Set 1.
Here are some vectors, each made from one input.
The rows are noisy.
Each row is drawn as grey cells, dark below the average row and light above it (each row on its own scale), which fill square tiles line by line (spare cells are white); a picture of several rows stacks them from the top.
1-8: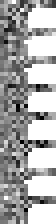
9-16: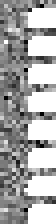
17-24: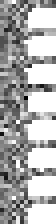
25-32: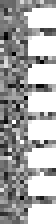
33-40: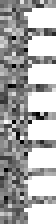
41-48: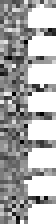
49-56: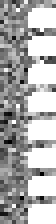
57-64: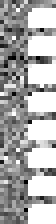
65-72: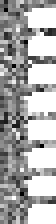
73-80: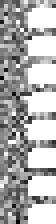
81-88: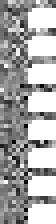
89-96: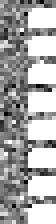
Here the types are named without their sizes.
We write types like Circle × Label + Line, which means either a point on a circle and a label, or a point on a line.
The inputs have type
Tree × Tree + Unit.
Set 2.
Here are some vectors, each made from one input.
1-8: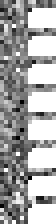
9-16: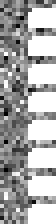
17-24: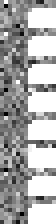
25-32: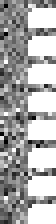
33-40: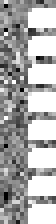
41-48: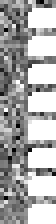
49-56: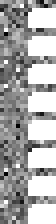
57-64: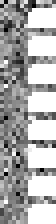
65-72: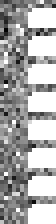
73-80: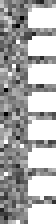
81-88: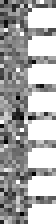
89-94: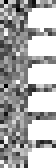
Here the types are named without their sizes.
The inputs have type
Bool × Label.
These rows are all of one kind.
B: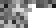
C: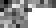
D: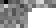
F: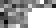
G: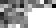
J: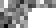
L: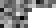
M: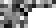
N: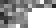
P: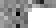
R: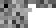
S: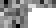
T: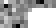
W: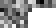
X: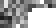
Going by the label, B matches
F, G, N and R.
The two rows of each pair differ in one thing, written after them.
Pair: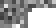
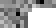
the true/false value
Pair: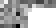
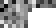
the label
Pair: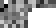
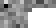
the label
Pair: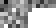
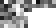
the label
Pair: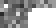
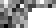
the label
